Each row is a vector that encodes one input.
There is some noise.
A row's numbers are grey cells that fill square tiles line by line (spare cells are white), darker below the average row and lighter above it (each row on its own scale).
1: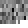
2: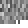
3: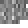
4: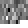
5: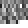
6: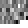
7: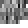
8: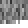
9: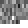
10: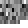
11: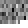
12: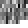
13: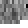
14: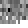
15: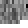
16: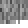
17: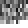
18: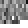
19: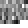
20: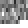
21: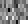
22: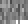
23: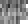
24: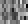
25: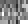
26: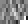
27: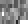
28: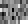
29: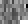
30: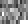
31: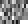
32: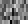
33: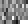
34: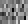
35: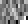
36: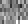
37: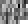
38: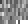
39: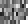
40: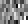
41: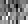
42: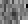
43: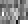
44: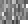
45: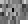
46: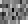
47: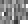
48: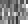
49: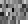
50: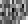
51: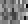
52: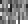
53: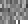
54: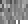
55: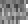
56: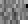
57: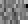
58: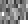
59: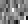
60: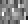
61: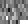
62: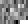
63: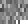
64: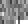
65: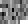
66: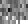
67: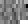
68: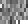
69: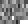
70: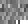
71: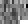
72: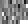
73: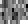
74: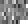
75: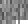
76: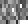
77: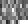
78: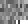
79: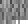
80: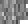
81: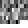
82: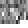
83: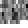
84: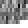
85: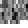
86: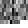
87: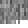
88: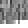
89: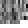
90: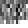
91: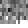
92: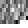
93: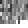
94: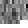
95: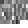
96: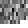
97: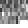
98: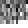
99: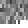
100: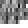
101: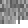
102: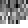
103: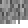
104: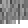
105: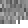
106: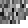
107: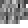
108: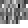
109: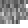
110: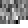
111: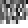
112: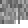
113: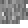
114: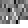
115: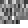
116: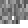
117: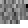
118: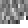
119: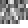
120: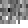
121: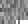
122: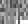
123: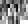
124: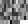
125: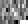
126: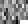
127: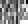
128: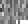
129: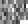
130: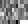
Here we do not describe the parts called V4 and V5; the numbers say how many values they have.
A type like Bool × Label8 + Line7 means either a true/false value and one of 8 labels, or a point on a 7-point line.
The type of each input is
Bool × V5 + (Tree7 + Unit) × V4.
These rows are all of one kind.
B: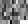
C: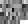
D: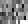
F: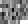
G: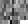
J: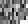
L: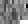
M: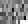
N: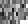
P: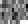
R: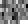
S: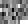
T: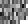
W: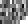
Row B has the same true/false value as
G, L, P and R.
